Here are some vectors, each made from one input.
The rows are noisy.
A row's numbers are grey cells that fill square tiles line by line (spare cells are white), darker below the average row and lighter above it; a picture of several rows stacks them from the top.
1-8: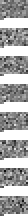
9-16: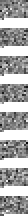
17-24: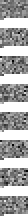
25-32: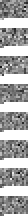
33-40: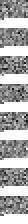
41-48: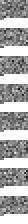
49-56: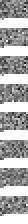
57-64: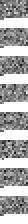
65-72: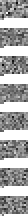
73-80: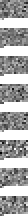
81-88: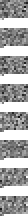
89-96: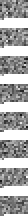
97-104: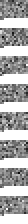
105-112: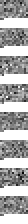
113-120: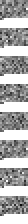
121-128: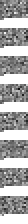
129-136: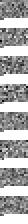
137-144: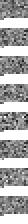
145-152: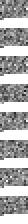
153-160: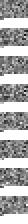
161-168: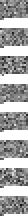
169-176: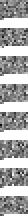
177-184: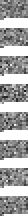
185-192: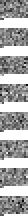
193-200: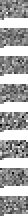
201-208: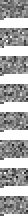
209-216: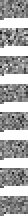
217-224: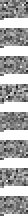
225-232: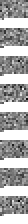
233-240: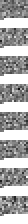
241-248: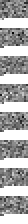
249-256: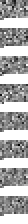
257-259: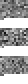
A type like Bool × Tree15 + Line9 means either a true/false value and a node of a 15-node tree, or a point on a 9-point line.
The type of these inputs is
Label8.
